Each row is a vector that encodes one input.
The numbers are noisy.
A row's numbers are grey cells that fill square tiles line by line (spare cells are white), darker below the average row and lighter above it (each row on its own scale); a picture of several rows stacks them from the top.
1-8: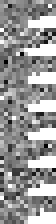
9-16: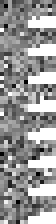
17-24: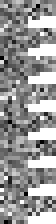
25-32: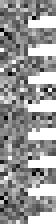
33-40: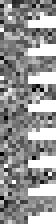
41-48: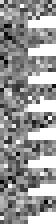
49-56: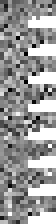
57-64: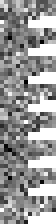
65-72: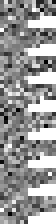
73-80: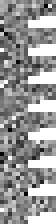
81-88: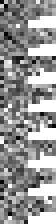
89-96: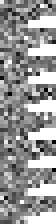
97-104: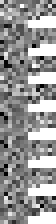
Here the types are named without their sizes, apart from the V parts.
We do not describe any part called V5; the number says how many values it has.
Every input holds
a value of V5, together with either a point on a line, or a node of a tree.
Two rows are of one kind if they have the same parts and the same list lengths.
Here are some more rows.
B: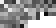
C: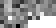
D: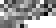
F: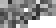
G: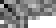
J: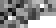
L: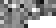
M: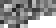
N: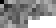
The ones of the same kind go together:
B, C, D
F, G, J, L, M, N

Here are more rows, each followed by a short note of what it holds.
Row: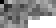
a node of a tree and a value of V5
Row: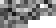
a node of a tree and a value of V5
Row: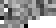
a node of a tree and a value of V5
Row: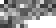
a point on a line and a value of V5
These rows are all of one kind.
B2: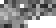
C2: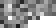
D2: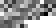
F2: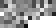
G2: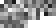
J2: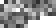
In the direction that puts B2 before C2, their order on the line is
D2, G2, B2, J2, C2, F2.
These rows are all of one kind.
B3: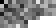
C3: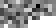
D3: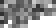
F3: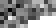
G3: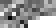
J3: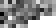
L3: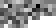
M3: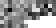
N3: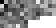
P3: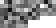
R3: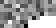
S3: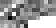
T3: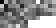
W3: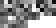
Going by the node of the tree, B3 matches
J3, N3 and T3.
